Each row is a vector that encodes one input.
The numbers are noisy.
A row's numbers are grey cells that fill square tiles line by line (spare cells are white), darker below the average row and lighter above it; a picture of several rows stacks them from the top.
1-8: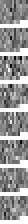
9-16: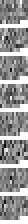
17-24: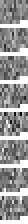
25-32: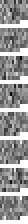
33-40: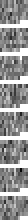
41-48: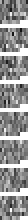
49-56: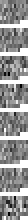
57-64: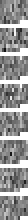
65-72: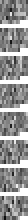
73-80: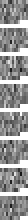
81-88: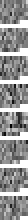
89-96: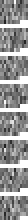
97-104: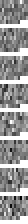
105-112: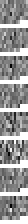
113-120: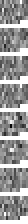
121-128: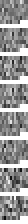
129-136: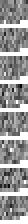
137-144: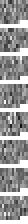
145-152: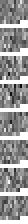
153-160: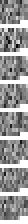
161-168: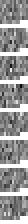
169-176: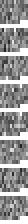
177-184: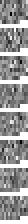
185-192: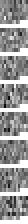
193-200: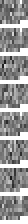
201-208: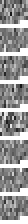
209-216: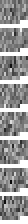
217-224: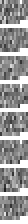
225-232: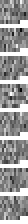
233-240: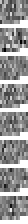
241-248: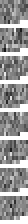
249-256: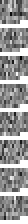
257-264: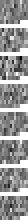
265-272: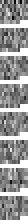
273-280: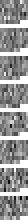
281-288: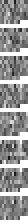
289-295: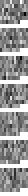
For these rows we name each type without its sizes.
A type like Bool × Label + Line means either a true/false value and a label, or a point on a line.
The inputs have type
Bool × Tree + Line.
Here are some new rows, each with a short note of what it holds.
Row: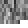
a node of a tree and a true/false value
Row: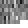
a point on a line
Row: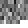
a node of a tree and a true/false value
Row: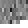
a node of a tree and a true/false value
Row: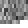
a node of a tree and a true/false value
